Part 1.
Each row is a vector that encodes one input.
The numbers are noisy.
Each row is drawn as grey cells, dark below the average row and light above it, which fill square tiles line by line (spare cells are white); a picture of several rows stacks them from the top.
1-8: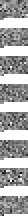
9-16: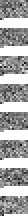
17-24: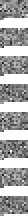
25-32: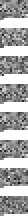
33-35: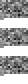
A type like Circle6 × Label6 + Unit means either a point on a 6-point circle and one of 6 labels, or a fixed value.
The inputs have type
Label7.
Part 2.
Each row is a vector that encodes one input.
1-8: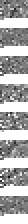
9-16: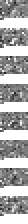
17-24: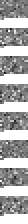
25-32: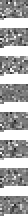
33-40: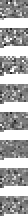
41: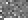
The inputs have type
Line7.
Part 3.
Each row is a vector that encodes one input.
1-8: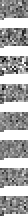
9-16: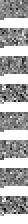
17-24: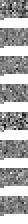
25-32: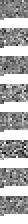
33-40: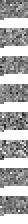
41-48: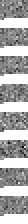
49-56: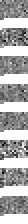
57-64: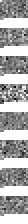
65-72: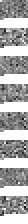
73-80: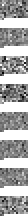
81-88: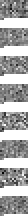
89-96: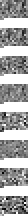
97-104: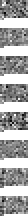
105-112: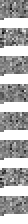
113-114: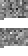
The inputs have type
Circle11.
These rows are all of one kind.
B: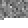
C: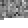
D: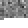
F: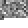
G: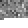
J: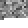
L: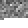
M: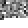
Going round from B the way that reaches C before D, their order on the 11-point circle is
B, G, L, C, D, M, F, J.
